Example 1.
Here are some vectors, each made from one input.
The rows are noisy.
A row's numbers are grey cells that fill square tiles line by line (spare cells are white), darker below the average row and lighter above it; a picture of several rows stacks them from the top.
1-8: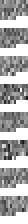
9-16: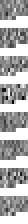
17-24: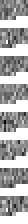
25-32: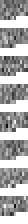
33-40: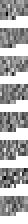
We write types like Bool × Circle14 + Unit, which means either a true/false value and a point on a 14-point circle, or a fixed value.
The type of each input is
Line6.
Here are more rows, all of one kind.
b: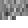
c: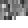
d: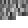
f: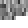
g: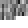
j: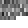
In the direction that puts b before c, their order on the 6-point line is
b, f, g, j, c, d.
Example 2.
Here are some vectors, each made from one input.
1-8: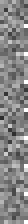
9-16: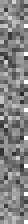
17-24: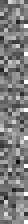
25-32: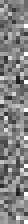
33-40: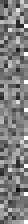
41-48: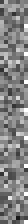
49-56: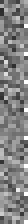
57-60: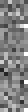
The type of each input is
Tree12.
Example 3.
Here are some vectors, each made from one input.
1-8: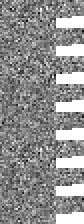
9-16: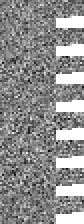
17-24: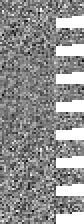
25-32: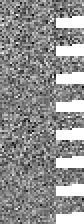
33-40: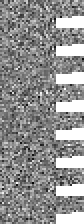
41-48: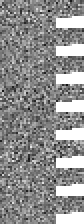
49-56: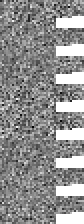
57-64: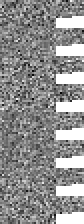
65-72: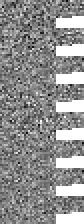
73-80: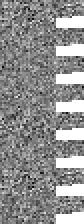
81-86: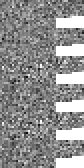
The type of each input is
Line13.
